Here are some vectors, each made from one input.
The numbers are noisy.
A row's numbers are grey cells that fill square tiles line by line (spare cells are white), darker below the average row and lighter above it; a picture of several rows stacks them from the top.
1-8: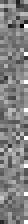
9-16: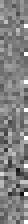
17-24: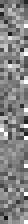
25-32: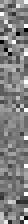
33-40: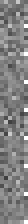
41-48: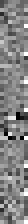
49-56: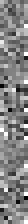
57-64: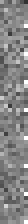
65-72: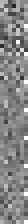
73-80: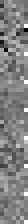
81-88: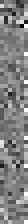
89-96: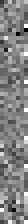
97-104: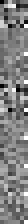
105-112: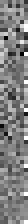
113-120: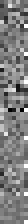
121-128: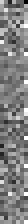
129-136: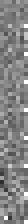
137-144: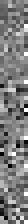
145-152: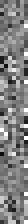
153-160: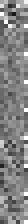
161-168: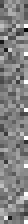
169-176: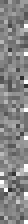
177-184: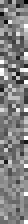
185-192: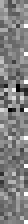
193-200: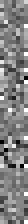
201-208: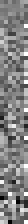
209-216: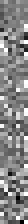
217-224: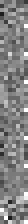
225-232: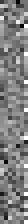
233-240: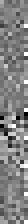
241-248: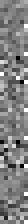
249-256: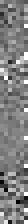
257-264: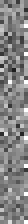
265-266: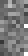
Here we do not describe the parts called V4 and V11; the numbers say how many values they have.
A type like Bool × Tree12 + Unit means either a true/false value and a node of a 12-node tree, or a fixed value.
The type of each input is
(Bool × Bool × Bool + Line7) × V11 + V4.
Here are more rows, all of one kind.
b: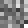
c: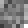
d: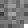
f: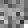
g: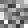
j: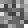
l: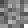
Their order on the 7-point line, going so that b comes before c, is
b, l, g, f, j, d, c.
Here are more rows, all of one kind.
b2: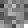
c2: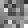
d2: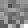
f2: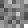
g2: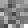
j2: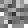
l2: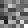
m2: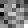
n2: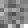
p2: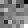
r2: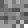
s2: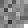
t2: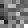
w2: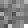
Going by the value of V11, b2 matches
d2, l2, n2 and t2.
